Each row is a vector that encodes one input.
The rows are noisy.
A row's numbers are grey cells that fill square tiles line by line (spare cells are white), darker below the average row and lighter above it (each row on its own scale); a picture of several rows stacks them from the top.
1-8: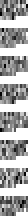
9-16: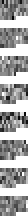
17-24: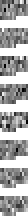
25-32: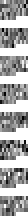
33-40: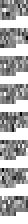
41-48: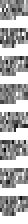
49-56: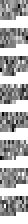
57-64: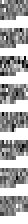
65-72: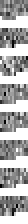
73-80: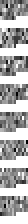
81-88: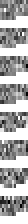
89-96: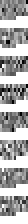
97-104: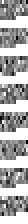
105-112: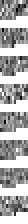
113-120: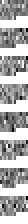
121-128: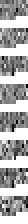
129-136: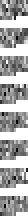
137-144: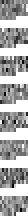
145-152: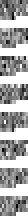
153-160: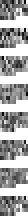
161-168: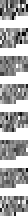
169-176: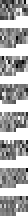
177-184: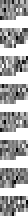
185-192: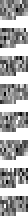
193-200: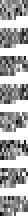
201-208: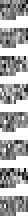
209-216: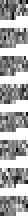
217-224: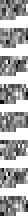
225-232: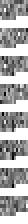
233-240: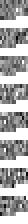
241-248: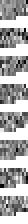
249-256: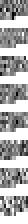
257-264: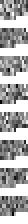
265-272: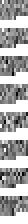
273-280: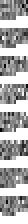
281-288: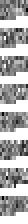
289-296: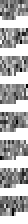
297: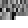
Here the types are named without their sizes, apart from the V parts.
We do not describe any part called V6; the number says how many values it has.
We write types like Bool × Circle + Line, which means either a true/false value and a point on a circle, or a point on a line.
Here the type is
List(Bool × V6).
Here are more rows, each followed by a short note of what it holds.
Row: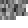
a list of three items
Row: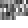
a list of three items
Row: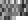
the empty list
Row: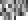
a list of two items
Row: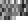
the empty list
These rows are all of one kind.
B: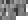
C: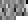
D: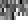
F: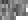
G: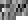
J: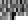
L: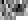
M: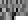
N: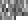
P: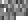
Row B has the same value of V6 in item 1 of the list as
D and F.
